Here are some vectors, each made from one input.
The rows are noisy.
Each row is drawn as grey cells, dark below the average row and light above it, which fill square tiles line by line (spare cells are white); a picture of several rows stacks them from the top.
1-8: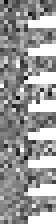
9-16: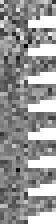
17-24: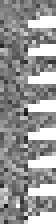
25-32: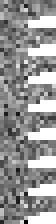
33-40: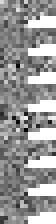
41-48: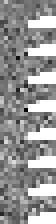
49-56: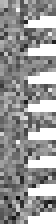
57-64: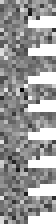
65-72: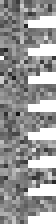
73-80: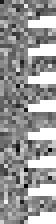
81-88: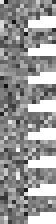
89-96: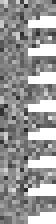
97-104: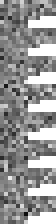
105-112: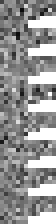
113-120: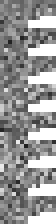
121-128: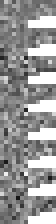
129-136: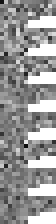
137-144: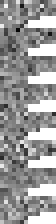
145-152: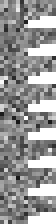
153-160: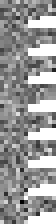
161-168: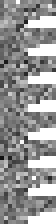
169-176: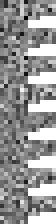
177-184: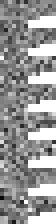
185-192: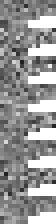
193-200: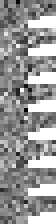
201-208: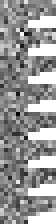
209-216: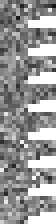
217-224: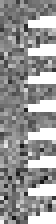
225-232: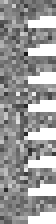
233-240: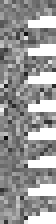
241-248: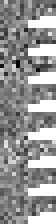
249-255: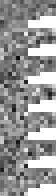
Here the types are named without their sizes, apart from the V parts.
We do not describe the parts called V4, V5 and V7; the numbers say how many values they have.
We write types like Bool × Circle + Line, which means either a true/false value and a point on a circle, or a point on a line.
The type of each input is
(Bool × Bool × Bool + Circle) × (Label + V4 × V5 × V7).
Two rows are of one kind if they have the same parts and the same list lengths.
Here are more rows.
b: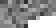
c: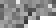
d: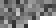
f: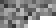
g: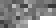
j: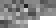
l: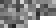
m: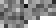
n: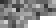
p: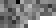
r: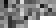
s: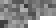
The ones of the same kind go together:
b, d, p
c, f, m
g, j, s
l, n, r

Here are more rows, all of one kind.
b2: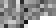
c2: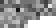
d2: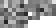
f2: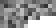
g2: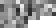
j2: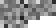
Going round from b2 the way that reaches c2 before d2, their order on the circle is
b2, j2, g2, f2, c2, d2.
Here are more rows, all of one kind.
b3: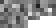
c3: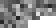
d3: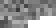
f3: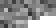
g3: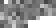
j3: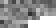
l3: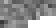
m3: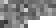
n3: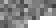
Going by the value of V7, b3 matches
f3, m3 and n3.
